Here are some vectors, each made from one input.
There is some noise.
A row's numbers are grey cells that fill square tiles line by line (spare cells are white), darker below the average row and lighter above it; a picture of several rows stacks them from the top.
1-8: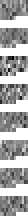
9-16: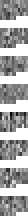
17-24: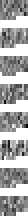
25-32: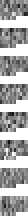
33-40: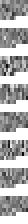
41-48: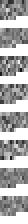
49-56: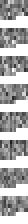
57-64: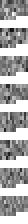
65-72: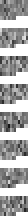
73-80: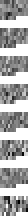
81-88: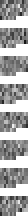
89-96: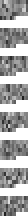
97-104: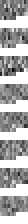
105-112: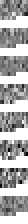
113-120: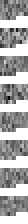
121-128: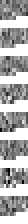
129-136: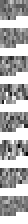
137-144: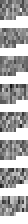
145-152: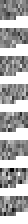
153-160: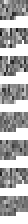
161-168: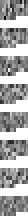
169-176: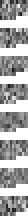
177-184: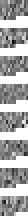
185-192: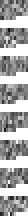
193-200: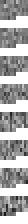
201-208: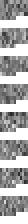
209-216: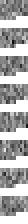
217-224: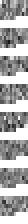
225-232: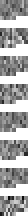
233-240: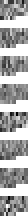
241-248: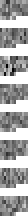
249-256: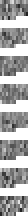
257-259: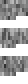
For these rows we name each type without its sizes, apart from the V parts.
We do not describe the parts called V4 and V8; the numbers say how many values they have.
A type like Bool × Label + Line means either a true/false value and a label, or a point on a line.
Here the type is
(Bool × Tree × V4 × V8 + Unit) × Line.
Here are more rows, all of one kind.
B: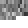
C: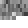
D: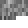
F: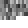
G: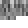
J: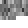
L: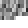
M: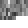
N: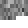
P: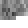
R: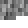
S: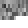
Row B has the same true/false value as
C, G, J and P.
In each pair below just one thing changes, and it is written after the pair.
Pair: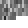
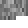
the true/false value
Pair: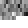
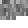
the place on the line
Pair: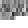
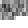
the value of V4
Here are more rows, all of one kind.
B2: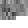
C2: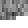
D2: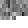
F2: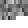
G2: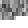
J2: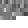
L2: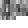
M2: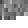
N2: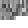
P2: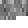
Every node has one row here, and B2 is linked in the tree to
G2.
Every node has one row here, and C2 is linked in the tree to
L2, N2 and P2.
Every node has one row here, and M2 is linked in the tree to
G2.
